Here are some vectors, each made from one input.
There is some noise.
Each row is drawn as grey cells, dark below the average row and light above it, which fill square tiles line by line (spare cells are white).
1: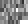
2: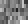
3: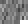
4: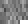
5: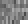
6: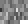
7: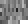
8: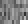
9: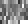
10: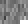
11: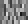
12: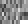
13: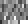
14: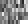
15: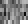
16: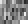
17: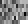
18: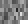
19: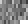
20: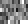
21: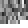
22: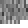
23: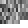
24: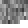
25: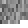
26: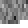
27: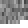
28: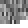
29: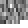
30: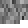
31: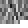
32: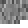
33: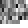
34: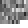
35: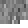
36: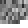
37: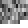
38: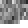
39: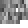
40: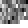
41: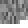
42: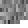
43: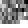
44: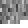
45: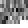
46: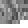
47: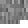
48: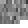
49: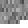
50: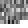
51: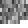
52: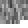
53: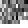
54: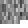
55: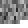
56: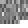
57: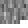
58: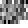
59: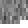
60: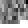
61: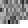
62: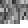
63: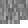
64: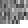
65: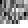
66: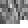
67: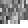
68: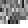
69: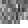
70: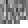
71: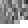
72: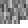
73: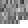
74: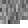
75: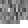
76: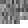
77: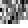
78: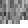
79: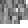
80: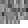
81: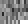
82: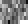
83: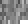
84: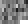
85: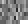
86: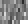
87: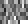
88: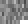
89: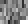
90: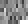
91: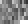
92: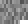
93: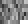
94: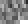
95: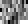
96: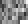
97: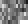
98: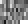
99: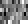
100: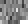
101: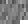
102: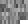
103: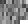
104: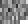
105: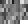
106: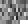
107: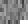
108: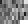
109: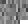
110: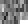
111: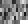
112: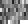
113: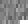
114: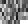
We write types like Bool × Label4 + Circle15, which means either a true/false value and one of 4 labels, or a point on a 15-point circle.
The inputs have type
Bool × Circle8 + Line9.
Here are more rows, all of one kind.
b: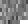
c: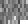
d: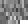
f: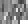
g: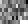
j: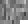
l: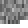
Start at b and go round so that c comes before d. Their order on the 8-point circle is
b, c, f, l, d, j, g.
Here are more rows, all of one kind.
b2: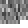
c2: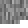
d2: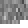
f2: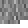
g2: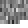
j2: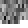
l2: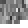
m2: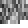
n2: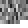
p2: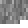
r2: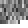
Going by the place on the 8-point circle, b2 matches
p2 and r2.
